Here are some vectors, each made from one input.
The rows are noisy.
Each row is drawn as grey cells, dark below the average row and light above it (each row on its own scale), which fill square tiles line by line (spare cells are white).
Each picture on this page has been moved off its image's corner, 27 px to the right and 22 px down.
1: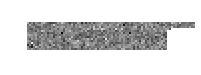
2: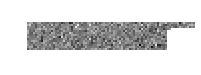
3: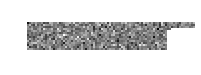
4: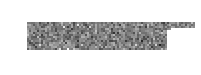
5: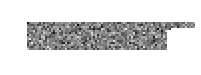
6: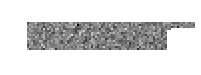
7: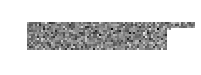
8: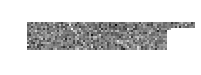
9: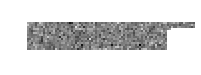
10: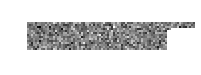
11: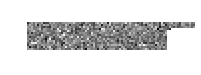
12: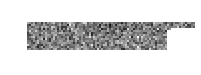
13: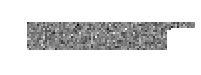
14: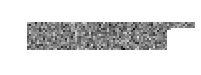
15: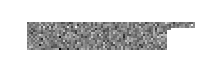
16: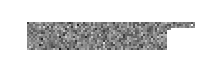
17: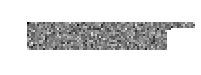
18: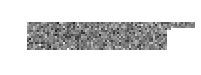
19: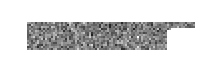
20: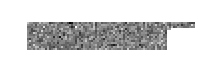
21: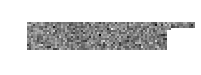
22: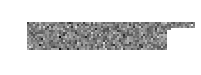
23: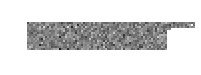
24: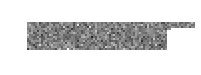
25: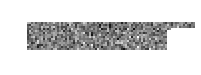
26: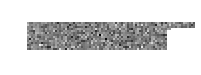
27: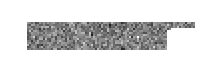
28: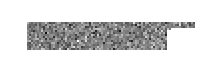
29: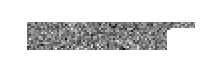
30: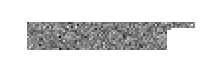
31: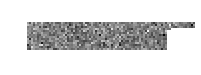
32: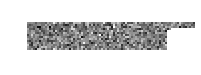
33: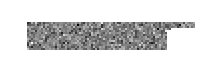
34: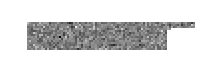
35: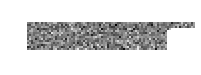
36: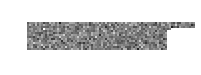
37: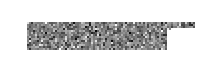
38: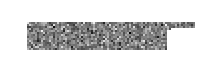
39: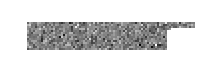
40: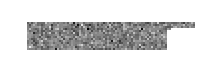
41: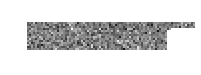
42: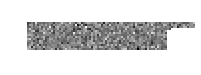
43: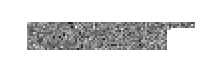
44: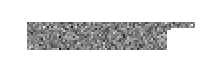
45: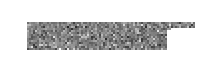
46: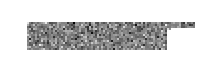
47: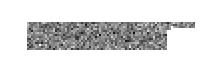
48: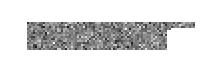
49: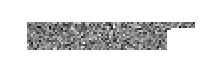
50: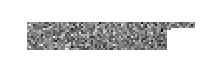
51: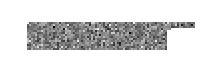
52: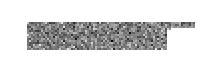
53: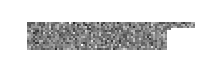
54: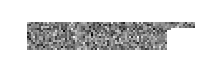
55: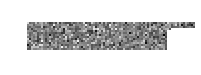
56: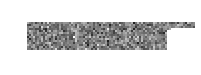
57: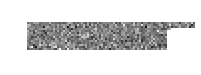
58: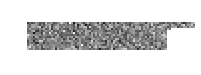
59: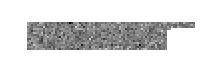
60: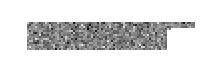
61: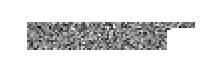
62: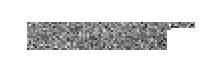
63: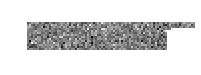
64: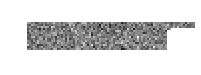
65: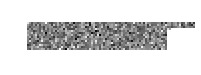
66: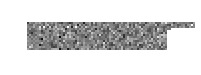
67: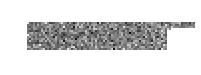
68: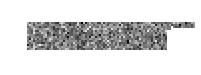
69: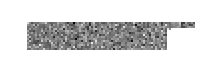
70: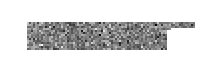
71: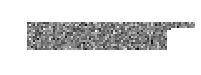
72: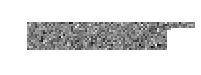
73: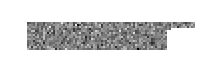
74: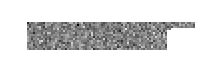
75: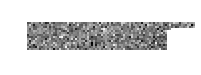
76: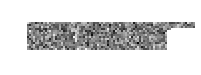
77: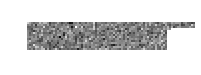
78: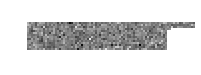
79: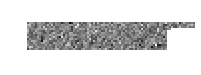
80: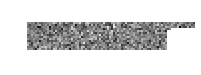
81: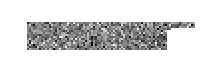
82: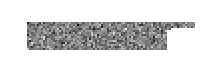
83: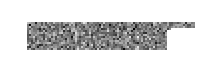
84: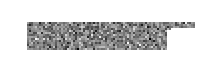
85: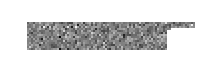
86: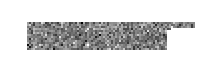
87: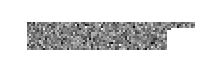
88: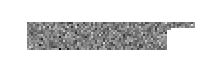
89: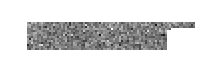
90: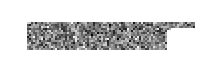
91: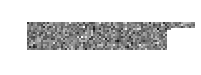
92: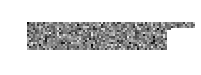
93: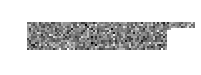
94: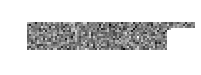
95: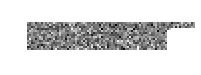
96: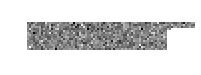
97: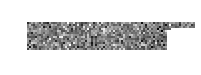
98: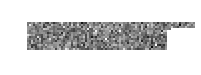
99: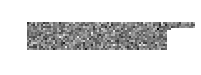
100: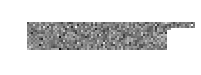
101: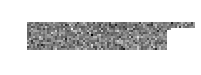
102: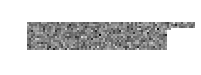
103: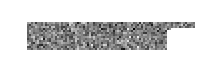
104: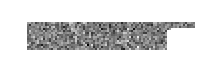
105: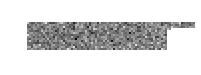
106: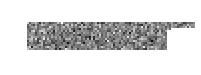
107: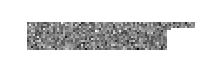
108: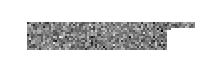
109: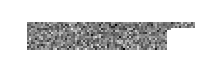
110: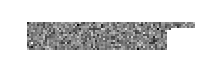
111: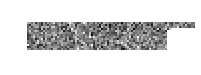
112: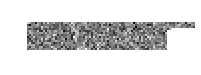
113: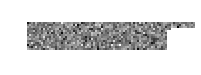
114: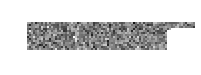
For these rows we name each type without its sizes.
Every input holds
either a point on each of two lines, or a list of points on a circle.
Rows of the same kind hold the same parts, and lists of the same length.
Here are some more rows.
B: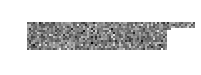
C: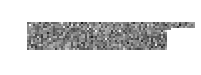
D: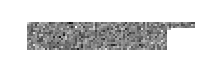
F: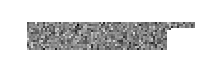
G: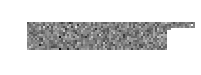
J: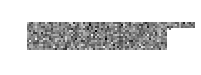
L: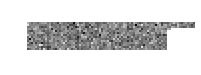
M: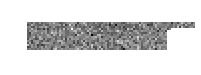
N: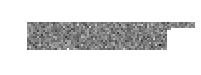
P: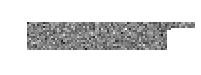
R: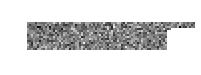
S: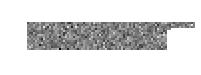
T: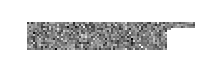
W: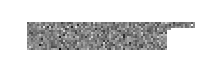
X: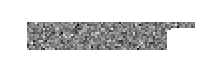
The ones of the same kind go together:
B, J, L, N, T
C, F, P, X
D, G, S, W
M
R

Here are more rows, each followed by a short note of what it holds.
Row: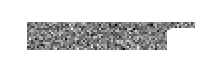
a point on each of two lines
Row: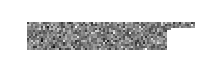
a list of one item
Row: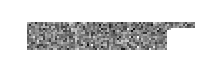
a point on each of two lines
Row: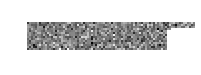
a list of two items
